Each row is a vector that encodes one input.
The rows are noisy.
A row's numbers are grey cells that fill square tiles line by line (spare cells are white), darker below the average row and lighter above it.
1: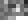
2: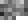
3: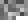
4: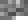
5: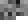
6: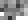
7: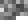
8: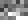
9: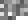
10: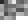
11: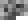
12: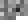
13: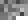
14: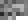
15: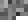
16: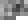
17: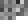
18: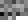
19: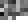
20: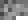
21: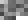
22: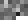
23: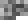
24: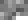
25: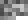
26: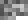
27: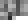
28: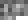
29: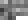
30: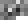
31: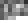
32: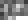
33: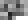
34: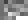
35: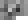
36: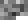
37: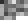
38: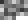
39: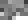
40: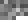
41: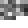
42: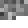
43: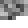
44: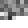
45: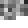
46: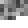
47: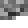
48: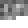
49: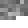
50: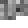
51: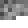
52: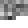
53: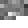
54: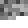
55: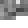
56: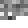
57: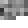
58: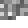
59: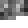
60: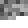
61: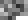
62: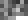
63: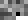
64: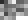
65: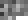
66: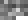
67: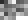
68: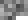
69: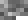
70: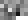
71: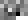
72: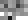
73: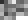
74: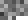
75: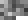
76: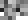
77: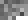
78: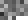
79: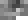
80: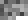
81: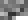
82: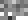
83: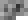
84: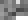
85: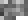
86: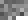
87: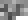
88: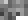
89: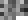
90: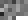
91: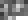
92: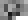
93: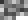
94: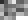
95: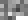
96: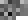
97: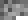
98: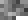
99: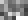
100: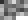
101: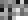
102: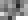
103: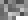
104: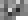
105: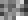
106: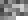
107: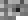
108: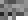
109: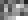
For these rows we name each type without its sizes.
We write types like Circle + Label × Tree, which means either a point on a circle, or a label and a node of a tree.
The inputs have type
List(Line).
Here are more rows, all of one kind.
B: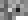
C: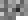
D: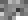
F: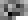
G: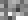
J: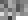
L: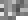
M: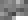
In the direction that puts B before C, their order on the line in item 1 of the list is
B, F, C, L, G, J, D, M.
